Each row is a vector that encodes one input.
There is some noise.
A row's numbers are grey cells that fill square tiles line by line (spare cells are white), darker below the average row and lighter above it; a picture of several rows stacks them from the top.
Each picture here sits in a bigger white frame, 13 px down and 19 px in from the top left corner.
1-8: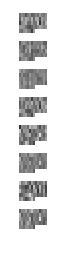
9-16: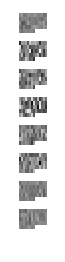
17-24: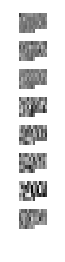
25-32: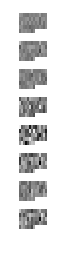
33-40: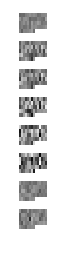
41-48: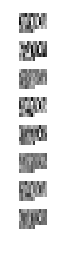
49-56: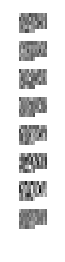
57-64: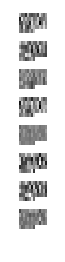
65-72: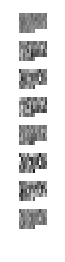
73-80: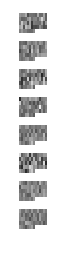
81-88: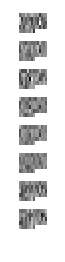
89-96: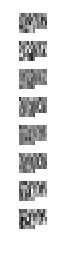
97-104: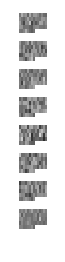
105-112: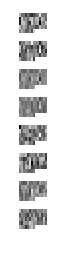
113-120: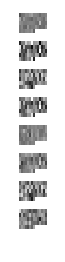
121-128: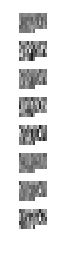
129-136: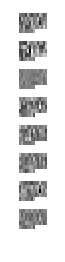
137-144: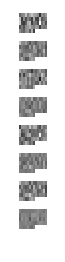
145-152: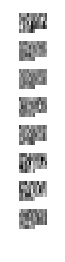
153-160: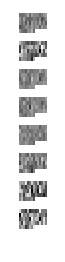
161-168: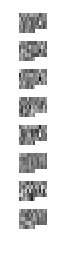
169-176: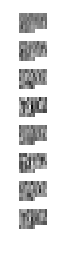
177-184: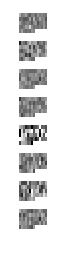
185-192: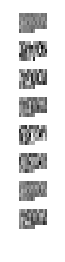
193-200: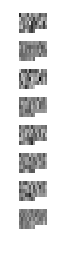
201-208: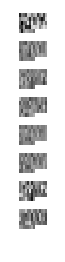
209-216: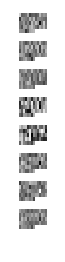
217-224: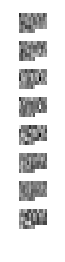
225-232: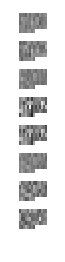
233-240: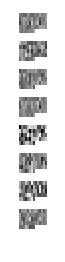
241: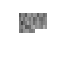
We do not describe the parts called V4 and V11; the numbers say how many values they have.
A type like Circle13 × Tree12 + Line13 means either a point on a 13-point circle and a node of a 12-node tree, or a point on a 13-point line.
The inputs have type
(Bool × V11 + V4) × Label10.
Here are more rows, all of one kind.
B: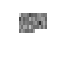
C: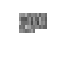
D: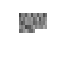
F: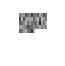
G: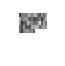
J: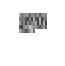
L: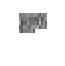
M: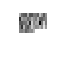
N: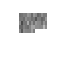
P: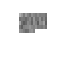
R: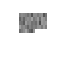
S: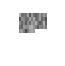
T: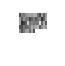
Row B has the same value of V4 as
G, J and L.
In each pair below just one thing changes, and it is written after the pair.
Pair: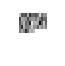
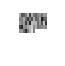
the value of V11
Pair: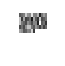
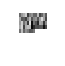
the value of V11
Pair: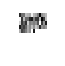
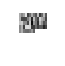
the value of V11
